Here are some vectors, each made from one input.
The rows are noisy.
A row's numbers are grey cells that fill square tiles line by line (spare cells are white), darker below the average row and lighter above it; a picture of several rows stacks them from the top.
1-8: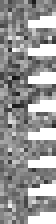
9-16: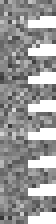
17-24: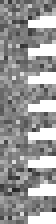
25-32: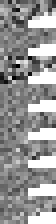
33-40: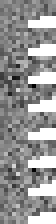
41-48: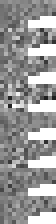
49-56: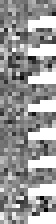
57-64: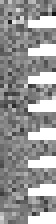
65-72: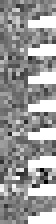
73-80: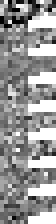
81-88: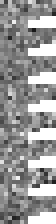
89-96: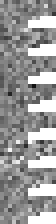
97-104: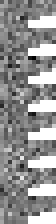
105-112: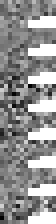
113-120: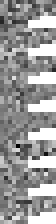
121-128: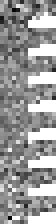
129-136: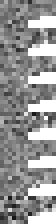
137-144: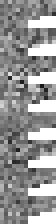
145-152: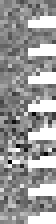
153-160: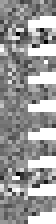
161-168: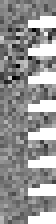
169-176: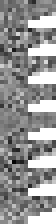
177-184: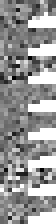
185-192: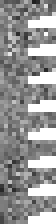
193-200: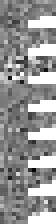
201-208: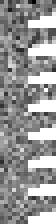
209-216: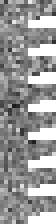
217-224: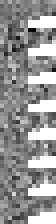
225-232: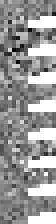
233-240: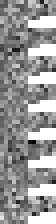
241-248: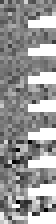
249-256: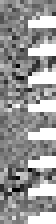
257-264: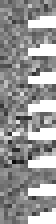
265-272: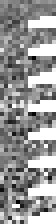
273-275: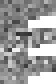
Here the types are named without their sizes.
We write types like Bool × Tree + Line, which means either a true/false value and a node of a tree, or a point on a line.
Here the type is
(Bool × Bool × Bool + Tree) × (Circle + List(Line)).
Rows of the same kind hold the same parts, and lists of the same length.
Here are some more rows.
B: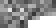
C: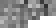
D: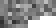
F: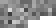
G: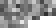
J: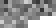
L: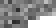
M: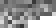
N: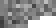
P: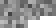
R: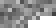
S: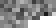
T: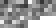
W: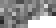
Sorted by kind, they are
B, T
C, L
D, N
F, P, R
G
J, M
S
W

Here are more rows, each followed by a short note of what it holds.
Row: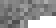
three true/false values, together with a list of two items
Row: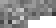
a node of a tree, together with a list of two items
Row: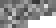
a point on a circle and a node of a tree
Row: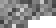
a node of a tree, together with a list of one item
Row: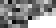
three true/false values, together with the empty list
